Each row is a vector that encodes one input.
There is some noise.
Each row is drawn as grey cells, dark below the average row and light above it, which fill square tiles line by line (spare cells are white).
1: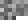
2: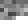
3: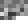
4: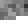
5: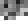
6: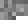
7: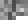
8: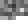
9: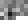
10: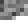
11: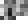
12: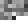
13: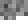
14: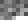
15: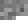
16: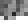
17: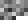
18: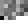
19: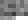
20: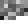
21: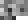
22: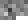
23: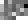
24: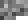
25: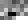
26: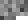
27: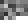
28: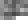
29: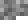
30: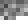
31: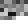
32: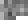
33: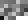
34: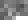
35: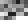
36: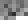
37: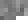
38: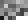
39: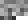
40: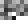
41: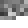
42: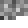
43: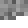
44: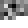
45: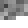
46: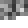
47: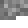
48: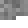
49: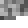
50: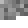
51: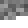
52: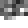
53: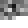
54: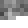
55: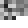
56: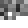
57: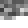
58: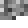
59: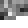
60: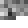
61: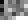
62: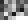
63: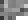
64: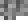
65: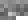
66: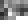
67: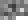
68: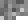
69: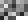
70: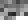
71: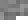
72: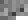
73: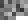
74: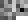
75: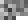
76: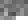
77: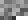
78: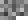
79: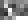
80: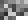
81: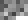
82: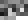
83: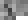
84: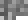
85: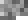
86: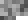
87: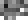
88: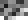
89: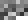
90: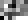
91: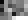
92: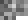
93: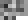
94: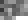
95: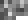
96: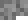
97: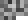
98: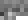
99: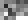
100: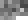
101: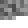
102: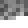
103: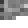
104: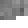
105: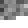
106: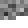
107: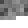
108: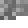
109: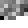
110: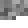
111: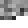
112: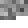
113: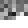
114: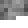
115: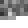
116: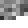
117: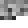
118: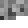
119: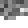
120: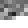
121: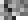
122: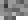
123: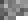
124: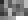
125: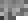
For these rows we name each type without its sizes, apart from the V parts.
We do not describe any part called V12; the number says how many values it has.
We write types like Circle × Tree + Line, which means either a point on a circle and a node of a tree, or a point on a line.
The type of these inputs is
Label × Line + V12.
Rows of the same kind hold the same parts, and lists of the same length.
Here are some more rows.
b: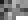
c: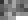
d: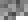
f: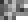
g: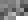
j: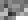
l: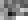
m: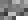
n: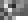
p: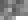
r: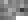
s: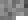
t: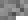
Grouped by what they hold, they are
b, c, g, n, r, s
d, f, j, l, m, p, t

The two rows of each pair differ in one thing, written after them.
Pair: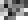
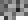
the label
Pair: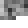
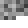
the place on the line
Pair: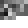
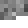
the place on the line
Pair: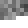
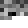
the place on the line
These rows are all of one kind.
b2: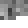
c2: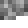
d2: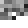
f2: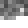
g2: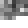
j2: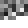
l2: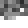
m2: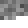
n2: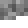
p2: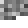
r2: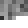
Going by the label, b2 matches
g2 and n2.
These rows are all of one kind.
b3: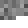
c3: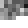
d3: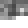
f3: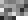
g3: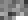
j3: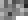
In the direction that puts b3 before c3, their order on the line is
b3, f3, j3, g3, c3, d3.
